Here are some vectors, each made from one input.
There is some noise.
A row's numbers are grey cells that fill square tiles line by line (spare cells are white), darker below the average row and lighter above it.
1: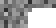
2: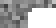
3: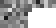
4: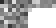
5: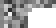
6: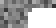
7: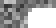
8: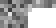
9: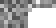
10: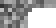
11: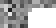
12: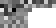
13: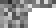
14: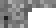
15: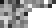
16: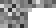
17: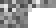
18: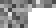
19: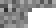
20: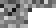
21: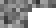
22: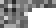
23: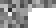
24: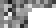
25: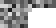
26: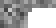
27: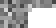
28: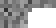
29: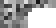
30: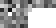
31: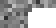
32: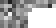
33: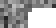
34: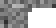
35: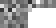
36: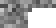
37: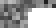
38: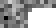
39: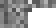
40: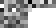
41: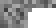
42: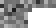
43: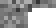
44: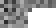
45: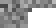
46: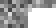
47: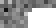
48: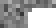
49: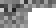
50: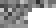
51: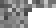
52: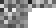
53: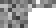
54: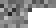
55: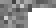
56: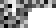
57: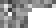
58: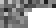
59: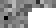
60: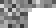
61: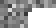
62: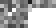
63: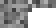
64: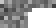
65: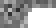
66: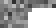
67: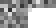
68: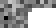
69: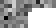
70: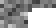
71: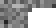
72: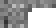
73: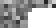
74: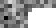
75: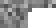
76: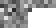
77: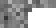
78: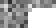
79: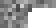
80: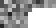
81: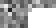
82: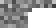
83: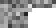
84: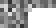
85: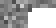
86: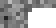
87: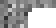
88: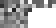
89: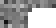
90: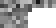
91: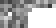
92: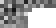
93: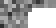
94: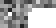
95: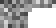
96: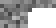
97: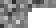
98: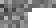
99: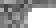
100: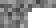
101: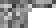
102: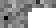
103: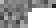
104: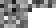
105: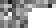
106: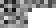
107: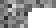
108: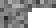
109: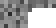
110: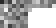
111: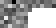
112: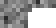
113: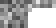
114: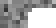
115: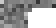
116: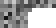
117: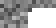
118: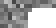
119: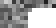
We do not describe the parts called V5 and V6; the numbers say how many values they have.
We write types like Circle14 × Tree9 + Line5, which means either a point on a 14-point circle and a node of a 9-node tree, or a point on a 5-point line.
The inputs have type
Line8 × V5 + (Tree8 + Unit) × V6.
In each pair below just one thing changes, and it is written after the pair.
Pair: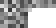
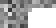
the place on the 8-point line
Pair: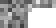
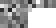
the place on the 8-point line
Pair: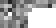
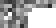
the place on the 8-point line
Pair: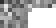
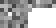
the place on the 8-point line
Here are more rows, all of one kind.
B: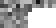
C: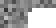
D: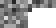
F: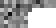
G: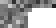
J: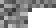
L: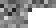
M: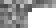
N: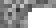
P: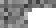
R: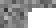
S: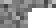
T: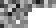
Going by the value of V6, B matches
F, G, P and T.
